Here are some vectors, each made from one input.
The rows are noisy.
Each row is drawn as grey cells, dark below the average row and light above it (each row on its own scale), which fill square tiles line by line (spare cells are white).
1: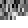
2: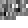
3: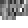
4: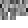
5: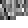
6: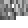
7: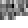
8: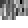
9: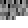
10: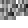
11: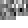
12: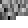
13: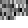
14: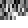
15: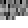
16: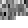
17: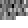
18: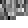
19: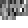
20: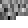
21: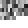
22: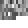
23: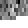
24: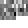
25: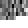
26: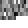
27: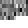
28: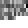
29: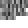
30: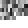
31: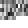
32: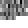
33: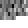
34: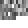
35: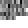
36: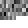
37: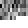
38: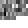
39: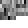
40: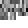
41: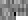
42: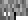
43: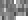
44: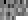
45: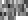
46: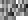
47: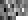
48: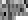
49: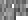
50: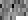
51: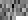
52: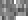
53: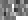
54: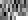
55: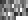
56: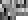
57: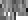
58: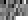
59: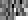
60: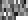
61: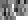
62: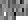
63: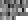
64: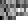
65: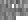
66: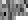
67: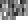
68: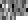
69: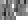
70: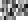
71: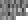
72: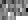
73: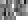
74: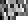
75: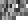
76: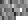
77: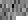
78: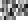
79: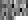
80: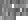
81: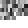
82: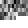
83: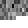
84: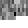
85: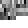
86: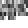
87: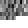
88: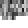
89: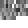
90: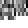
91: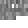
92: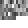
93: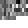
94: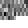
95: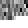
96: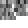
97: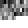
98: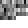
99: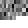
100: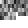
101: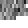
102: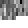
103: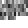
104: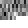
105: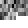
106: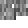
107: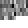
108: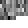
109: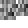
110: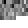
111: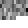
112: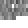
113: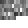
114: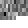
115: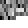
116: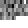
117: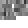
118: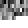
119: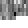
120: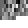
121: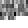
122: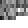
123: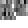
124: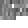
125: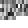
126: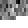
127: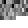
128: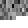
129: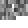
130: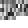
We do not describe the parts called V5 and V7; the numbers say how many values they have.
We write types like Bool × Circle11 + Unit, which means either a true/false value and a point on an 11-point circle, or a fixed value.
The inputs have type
(Bool × Bool × Bool × Bool + V7) × V5 + Line4.
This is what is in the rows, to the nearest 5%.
About 10% of them hold a point on a 4-point line. The rest hold a value of V5, together with either four true/false values, or a value of V7.
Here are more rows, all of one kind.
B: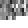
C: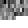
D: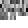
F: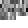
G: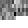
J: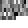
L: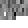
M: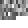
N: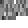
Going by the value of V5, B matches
C and L.
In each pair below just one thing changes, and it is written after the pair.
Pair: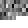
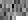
one of the four true/false values
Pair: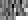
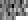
one of the four true/false values
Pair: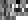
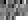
the value of V5
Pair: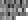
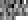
one of the four true/false values
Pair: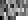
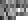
one of the four true/false values
